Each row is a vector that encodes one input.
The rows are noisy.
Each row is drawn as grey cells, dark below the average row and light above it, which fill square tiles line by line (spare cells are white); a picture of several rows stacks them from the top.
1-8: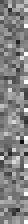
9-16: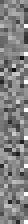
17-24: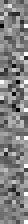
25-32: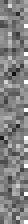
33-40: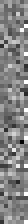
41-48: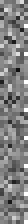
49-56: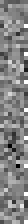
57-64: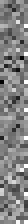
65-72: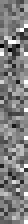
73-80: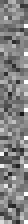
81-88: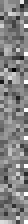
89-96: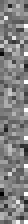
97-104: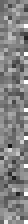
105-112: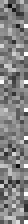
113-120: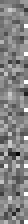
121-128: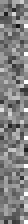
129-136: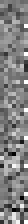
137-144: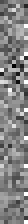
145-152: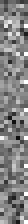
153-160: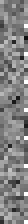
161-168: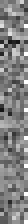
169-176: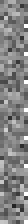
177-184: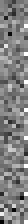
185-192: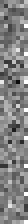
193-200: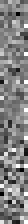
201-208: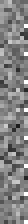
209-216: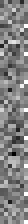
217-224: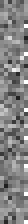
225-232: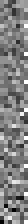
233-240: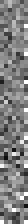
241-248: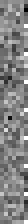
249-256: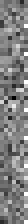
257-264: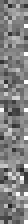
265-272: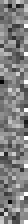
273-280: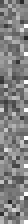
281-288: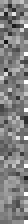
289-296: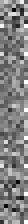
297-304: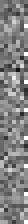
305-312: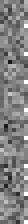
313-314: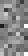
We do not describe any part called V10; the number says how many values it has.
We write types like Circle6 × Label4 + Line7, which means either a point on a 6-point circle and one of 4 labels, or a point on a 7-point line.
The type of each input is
Circle6 × Circle6 + Line11 × V10.
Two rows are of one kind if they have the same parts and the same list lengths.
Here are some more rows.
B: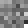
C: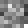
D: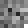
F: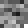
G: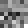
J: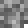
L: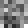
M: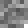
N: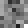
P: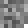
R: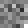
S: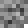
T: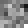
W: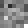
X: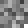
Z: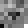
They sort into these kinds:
B, D, F, G, J, L, M, N, P, R, S, X, Z
C, T, W

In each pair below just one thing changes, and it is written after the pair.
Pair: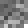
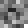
the value of V10
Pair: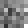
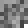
the value of V10
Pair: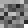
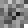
the value of V10
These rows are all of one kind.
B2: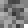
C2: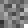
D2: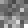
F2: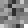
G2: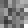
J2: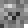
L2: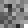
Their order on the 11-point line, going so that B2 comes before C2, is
J2, B2, C2, F2, G2, L2, D2.
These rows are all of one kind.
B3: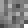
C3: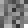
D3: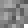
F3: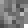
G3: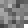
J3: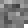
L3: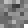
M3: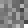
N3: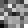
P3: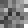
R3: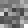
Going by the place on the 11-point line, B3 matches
C3, G3 and N3.
